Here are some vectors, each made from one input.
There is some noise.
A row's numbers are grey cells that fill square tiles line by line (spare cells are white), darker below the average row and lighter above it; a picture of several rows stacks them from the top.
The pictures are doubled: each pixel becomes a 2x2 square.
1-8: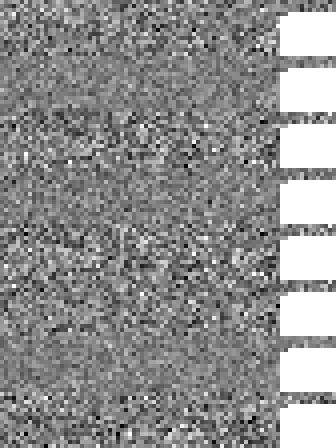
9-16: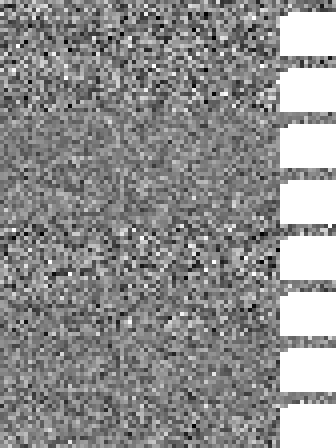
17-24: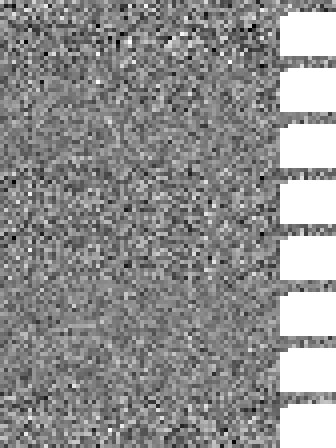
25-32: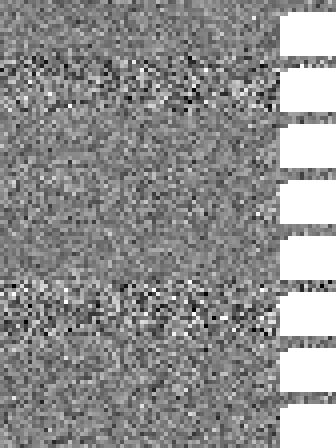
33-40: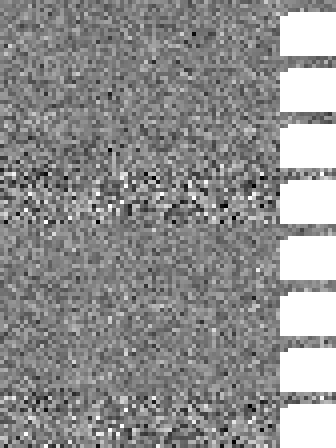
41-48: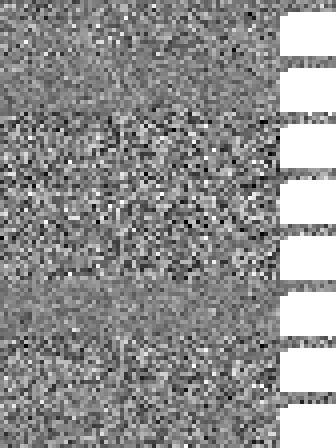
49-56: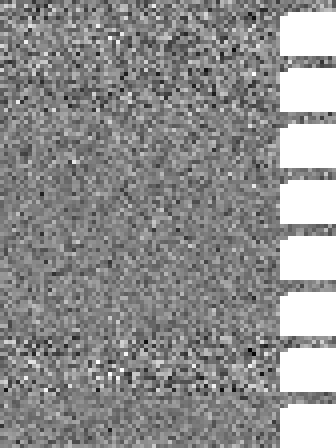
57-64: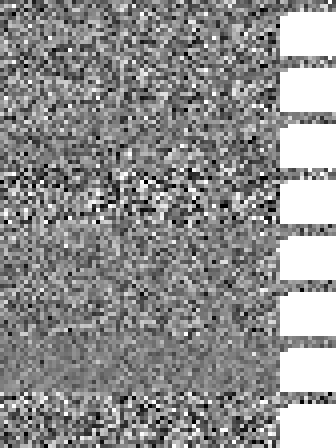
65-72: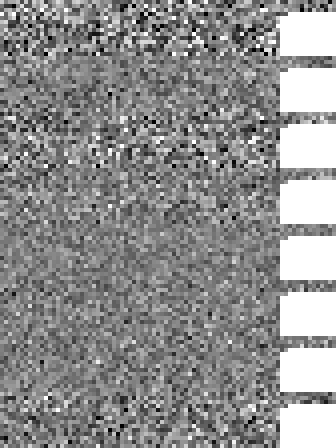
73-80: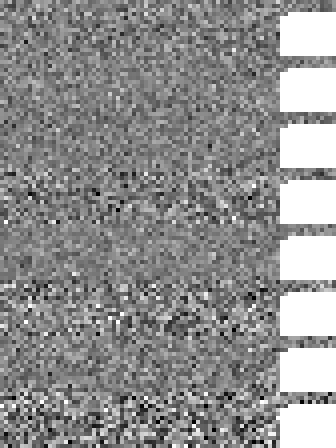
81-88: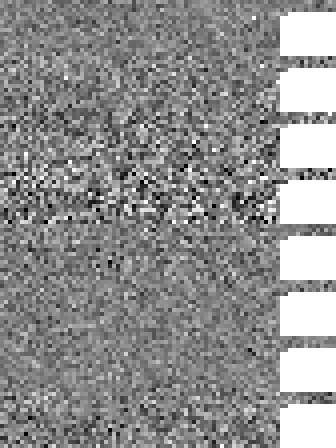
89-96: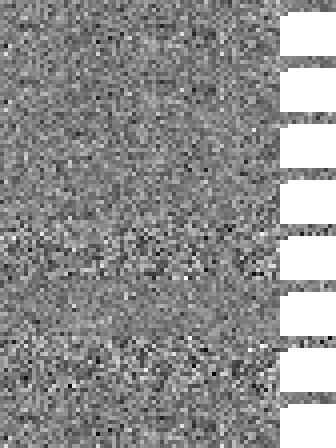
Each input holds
either one of 8 labels, or three true/false values.
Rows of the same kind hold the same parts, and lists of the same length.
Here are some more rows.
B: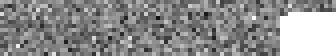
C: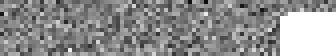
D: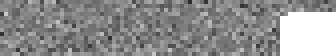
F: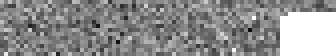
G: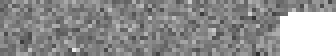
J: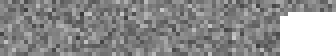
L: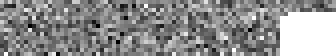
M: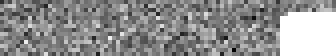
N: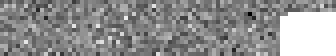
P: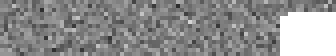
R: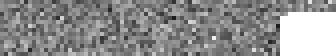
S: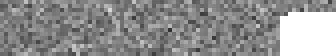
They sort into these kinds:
B, C, D, F, J, L, P, R
G, M, N, S

